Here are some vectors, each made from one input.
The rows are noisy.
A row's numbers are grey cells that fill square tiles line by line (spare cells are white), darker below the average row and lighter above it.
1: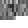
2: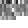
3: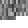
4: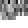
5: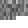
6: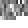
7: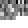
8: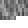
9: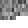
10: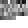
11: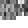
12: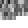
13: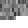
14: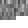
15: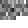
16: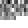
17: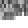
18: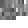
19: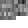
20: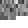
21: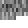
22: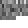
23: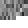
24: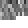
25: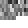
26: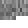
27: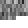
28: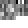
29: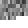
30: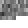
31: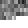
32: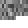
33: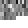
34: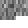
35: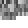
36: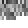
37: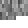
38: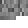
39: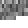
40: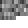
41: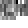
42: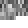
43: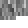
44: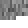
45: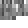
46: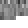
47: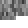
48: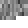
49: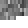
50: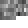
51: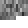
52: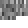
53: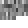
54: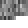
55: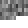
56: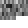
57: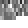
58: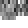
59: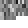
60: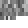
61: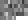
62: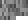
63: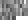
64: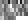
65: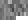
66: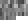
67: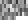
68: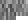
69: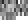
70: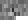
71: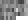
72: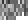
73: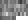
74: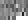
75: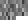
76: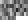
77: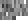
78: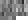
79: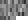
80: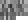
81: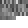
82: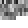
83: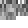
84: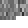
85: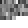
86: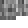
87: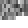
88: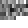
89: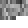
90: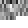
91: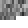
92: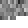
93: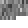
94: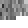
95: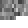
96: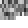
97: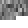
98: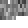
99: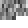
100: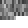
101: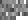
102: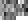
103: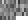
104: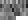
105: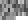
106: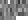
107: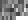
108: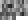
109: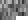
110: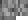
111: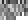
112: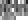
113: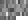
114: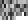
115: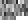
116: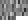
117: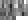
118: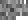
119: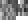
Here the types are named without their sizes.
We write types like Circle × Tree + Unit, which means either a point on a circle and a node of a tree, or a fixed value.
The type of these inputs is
(Bool × Bool × Bool × Bool + Unit) × Tree + Label.
